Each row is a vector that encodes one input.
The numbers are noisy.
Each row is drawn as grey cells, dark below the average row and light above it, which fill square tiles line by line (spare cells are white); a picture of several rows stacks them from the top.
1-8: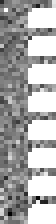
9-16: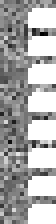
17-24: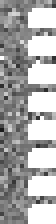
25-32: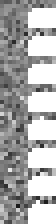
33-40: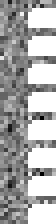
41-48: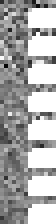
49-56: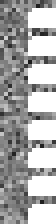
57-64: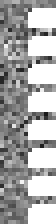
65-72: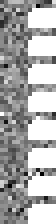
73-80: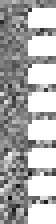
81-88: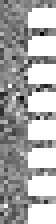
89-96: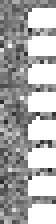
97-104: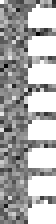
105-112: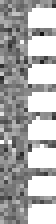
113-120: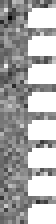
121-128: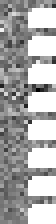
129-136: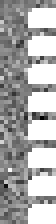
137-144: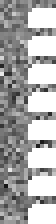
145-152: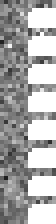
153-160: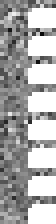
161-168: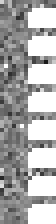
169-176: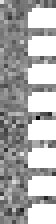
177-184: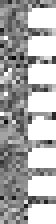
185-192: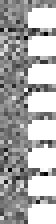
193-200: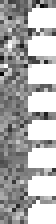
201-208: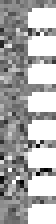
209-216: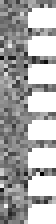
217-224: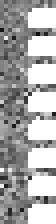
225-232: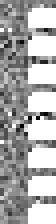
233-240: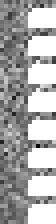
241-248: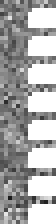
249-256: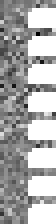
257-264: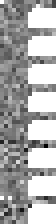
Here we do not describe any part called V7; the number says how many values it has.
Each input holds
either a point on a 10-point circle, or a point on a 10-point line, or a value of V7.
